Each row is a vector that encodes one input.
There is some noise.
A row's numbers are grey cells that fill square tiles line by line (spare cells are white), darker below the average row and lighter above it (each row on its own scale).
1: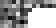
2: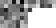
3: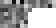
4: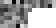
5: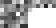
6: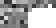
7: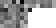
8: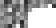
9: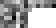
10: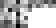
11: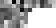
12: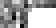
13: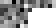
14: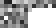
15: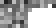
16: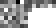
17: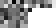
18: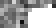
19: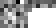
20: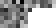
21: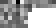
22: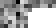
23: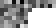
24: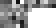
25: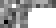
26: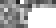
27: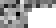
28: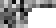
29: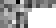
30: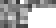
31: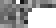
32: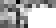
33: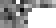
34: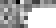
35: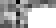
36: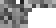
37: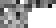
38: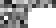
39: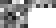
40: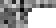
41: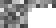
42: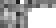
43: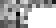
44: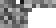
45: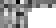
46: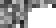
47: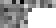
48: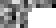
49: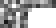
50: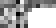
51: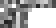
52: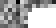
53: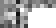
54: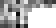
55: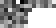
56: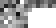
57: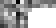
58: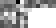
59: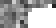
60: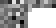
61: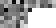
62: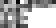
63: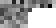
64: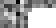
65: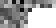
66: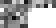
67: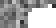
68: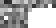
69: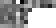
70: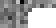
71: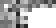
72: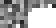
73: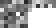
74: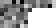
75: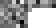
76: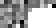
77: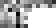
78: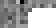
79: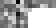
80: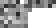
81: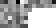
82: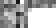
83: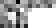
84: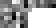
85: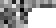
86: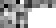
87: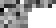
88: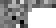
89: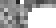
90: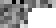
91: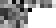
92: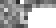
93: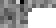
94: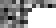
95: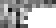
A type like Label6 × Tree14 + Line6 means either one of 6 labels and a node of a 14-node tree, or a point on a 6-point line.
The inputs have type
Bool × (Label7 + Line9).
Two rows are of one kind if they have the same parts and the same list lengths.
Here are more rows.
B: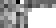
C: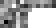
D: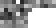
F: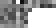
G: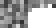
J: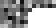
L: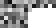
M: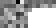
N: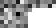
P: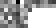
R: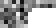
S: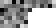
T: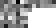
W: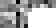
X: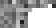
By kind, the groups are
B, M, N, P, S, T, W
C, D, F, G, J, L, R, X

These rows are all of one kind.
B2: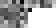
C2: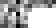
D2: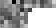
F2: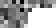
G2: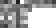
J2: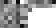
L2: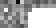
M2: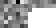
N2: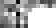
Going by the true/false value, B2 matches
D2 and F2.
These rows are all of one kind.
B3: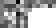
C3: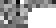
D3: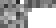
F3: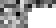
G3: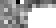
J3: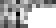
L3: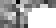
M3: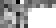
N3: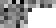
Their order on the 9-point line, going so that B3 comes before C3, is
F3, D3, M3, B3, L3, J3, N3, C3, G3.
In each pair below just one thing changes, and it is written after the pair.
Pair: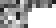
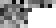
the true/false value
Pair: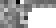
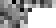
the true/false value
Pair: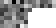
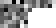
the place on the 9-point line
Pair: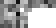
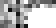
the place on the 9-point line
